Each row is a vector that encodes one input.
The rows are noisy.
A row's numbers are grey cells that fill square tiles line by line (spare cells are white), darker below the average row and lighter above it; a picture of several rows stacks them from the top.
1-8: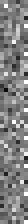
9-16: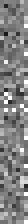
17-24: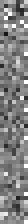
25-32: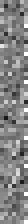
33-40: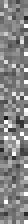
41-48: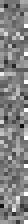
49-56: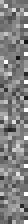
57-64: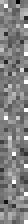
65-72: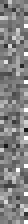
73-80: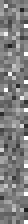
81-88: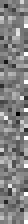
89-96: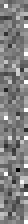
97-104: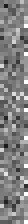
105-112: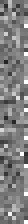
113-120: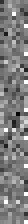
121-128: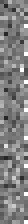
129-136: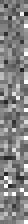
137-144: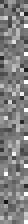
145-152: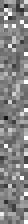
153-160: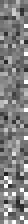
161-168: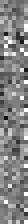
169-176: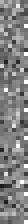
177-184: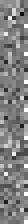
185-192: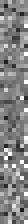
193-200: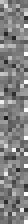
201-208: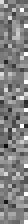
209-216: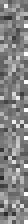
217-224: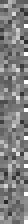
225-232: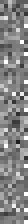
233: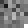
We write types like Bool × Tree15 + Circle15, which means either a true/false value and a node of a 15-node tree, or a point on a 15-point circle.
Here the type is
List2(Line10).
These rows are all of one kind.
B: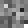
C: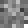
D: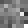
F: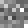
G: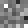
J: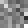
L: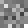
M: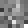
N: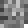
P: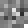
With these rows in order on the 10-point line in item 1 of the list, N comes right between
C and M.
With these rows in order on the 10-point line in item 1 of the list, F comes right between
L and M.
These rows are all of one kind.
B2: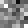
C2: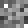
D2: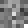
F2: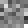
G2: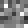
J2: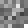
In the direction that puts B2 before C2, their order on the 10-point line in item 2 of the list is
F2, B2, G2, J2, C2, D2.
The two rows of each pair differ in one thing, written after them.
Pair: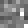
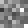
the place on the 10-point line in item 1 of the list
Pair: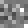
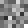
the place on the 10-point line in item 2 of the list
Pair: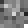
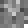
the place on the 10-point line in item 2 of the list
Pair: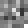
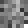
the place on the 10-point line in item 1 of the list
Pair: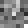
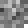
the place on the 10-point line in item 2 of the list
